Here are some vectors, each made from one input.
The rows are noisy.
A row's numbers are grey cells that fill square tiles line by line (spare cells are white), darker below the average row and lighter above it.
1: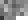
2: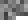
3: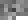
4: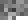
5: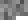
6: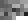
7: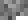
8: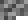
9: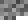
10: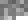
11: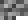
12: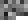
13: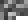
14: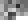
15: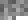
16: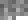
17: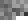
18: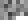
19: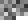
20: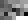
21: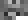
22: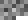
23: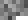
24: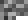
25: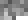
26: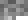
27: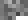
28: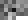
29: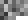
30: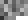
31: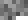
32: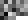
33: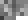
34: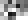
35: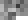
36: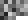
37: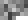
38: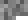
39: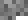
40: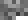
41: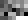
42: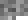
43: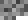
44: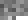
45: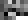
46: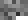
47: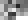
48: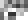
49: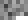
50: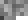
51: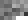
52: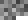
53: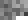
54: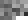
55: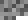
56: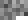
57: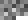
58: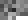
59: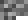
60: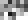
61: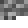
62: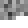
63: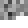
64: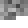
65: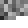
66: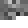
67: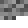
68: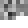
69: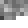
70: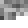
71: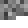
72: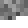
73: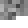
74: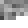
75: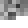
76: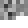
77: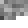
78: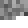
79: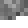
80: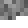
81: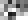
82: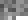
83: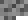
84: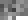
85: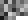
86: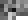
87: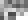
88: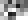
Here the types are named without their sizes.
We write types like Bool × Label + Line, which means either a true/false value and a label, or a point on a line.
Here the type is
Label.
